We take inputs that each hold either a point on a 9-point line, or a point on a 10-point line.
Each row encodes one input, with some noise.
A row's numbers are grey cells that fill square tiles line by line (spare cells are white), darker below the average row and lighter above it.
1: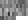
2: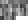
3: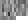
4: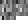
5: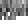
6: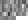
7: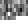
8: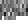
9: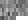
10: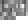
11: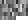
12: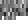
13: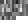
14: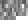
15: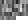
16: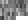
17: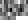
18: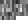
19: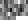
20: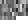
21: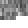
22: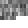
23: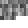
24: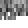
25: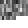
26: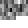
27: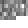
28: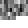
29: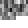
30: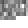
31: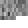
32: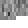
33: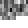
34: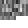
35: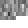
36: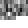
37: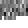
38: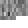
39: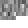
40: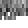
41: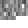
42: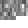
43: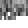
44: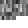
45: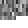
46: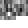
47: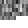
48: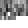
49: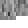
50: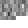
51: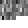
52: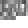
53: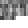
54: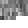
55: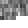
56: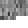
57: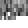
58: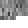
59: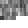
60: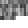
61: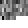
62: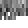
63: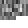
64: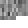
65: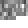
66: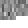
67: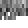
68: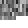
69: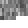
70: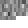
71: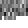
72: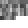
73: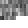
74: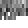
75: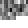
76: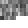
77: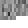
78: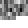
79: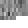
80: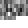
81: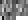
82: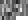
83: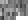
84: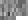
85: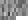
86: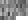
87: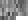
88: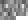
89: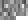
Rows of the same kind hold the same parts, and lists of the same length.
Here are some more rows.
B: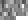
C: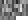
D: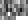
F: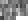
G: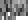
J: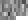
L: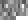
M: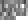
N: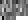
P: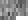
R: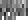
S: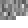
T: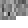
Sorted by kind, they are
B, F, J, L, M, P, S, T
C, D, G, N, R

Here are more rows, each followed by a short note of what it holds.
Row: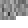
a point on a 9-point line
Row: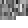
a point on a 10-point line
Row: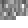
a point on a 9-point line
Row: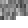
a point on a 9-point line
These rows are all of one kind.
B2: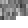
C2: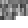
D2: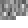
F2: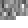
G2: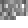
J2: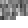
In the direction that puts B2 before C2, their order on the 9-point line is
G2, F2, D2, B2, J2, C2.
